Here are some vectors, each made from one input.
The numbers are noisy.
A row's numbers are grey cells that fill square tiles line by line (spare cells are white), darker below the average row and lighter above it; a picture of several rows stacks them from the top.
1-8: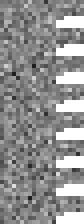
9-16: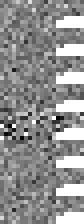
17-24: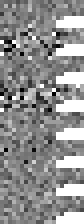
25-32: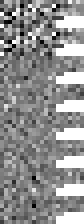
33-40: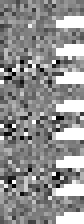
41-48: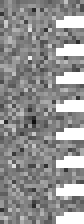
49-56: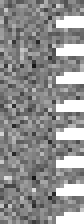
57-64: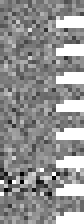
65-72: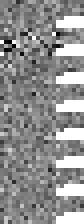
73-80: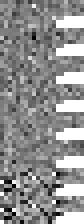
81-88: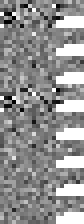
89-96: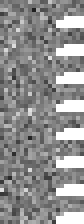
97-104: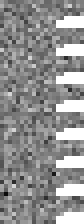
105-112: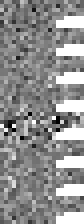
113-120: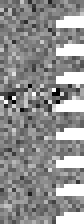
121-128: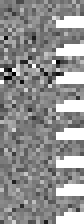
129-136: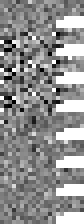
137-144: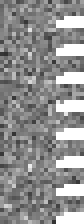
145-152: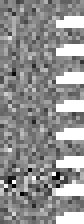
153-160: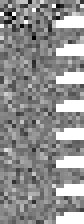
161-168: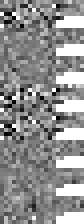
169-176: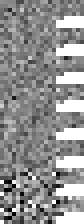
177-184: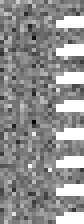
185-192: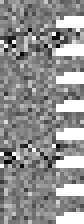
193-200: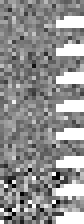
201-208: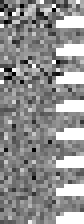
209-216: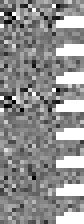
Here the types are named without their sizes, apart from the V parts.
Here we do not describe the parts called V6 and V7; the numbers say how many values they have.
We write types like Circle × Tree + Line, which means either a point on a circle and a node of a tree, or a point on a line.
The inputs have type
(Bool × Bool × Bool + V6) × V7 + Line.
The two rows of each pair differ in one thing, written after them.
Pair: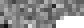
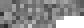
the value of V6
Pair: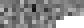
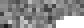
the value of V7
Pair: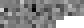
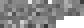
the value of V7
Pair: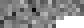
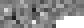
the value of V6
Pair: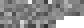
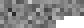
the value of V7
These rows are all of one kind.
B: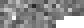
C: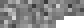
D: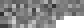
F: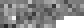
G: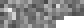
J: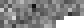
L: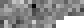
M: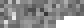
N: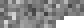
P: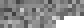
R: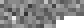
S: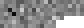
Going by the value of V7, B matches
C, G, M and N.
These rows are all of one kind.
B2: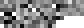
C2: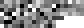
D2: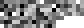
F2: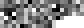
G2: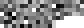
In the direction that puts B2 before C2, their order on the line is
F2, G2, B2, C2, D2.
